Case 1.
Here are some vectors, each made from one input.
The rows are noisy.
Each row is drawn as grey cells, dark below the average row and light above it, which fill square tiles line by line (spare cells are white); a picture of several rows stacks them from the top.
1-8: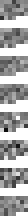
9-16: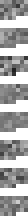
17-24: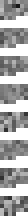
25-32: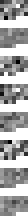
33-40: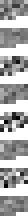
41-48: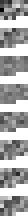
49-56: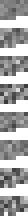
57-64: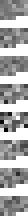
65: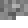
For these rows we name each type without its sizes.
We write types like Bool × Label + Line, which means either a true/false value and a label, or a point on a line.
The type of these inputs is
Line.
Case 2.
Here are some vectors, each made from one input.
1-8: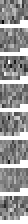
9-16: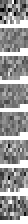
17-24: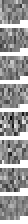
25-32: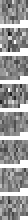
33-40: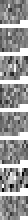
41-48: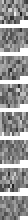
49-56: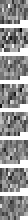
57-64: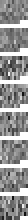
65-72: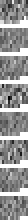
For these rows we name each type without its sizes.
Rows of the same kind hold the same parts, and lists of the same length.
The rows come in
2 kinds.
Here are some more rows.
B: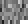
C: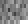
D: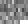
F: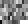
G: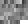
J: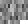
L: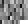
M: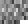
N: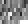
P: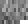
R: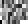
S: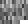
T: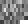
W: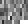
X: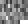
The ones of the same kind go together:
B, D, J, M, P, S, T, W, X
C, F, G, L, N, R

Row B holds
three true/false values.
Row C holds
a fixed value.
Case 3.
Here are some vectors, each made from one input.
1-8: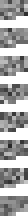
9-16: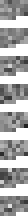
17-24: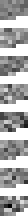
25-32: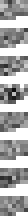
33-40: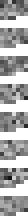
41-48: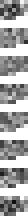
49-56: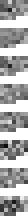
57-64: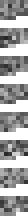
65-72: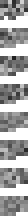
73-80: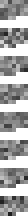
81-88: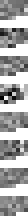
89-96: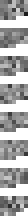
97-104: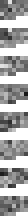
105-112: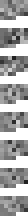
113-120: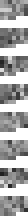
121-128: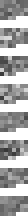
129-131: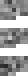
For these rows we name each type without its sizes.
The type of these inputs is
Circle + Unit.
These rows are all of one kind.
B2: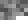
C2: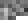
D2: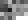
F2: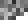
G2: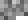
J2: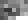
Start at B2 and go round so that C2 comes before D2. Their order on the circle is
B2, G2, C2, F2, D2, J2.
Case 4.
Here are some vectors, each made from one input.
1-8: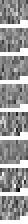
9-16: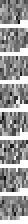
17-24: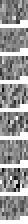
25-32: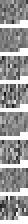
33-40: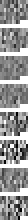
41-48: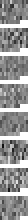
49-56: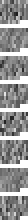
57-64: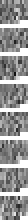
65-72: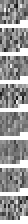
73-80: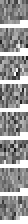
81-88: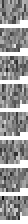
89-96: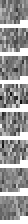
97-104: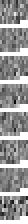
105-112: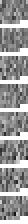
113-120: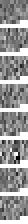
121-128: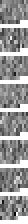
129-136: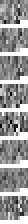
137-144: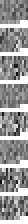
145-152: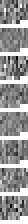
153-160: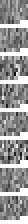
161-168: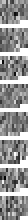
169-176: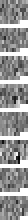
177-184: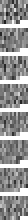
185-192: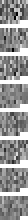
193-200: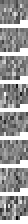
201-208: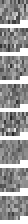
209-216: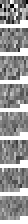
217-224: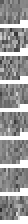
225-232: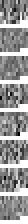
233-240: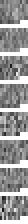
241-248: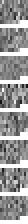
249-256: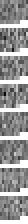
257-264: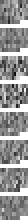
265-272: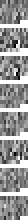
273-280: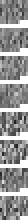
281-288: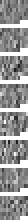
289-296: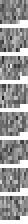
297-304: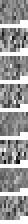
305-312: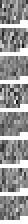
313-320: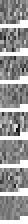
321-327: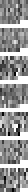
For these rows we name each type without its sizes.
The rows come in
2 kinds.
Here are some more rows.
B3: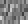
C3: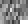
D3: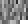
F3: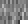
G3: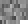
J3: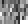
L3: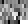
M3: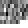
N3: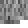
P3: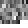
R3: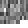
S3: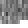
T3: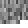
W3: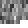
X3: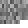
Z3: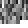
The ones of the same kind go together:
B3, C3, M3, R3
D3, F3, G3, J3, L3, N3, P3, S3, T3, W3, X3, Z3

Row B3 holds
a fixed value.
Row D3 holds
three true/false values.
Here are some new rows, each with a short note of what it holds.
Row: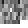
three true/false values
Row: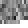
three true/false values
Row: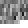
a fixed value
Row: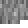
three true/false values
